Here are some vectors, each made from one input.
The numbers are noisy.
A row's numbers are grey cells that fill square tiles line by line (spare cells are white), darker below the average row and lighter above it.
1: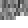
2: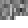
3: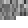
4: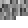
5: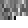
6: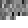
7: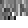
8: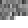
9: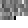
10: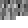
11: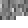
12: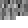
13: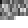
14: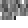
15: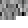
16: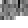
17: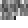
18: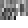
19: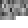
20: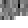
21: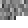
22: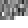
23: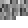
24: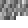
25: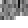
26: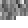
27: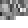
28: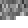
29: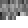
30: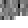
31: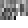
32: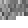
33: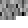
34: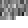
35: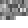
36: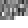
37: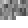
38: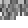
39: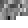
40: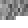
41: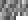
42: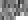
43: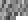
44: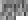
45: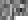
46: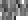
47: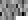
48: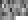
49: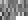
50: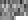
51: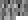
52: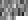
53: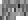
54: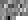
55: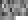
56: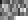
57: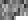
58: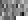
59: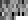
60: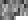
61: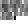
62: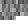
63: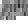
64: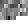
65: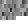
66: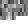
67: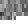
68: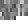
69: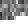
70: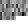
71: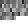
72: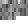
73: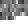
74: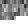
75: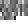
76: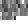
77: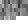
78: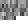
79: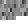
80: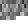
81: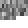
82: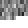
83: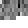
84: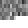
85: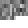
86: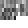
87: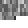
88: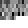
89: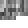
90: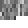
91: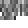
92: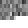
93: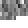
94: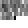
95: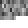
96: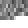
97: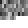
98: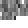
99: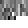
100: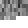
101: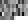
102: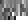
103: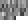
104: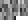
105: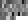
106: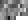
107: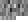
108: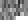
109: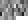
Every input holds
a point on an 8-point line, together with either a point on a 7-point line, or three true/false values.
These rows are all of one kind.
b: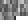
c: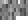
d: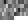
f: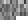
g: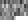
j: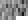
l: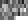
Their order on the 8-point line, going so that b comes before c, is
b, f, c, j, g, l, d.
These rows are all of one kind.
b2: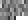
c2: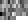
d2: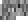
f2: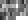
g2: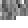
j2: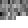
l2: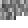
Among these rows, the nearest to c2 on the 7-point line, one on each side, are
f2 and j2.
